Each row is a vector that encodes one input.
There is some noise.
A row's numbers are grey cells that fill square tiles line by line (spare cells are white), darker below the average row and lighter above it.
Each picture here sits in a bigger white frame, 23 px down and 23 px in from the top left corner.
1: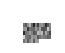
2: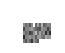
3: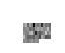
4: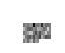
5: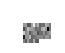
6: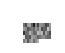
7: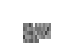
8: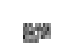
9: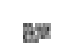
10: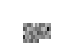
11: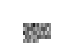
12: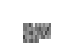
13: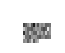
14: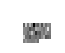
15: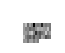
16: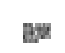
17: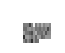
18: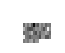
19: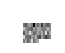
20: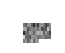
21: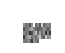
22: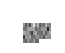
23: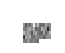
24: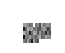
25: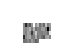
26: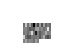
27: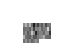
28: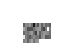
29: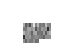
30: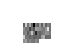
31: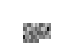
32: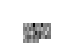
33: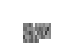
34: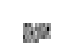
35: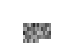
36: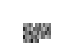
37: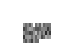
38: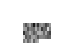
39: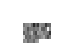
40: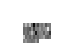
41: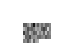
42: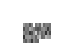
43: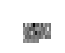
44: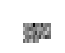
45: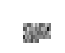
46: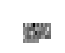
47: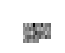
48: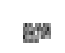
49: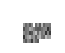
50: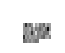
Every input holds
a point on each of two 3-point lines and a true/false value.
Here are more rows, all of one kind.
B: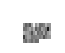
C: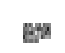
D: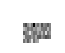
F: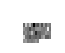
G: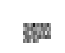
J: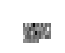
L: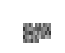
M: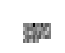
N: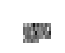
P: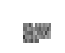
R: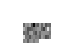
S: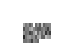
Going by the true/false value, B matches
C, L, P and S.
